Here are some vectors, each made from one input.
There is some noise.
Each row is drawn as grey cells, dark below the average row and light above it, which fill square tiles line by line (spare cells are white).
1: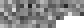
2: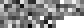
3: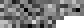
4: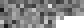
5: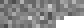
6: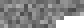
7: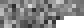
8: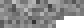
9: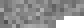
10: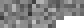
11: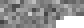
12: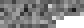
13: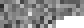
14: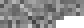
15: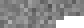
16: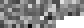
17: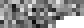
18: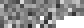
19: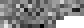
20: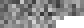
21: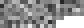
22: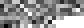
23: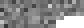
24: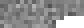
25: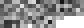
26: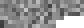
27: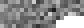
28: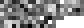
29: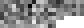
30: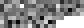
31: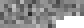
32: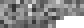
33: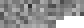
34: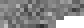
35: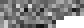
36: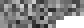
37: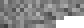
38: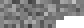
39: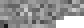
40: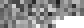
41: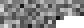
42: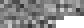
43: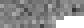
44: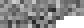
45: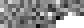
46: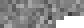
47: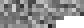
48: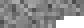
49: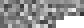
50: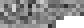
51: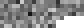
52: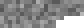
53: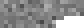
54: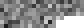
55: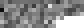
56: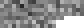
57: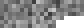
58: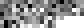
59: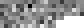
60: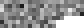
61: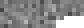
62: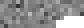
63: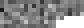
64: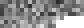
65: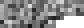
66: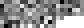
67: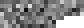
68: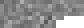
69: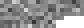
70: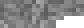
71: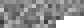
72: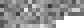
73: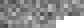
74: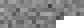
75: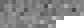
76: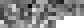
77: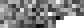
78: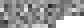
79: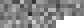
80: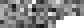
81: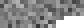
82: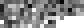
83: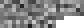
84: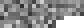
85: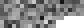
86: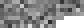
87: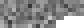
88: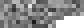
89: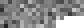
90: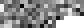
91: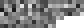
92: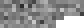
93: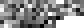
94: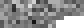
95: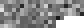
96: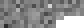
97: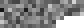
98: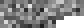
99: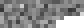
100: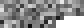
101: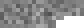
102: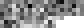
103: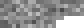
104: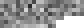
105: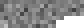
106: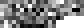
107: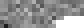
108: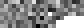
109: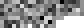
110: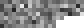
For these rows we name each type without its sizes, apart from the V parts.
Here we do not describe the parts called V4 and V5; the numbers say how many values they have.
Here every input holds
a point on a line, a true/false value, a value of V4 and a value of V5.
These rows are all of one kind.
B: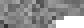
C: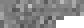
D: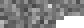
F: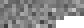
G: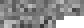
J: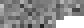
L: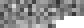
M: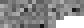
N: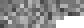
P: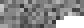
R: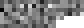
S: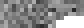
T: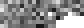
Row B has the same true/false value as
D, F and R.
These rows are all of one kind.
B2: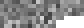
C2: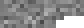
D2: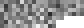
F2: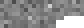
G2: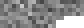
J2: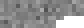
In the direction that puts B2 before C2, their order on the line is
D2, J2, F2, G2, B2, C2.
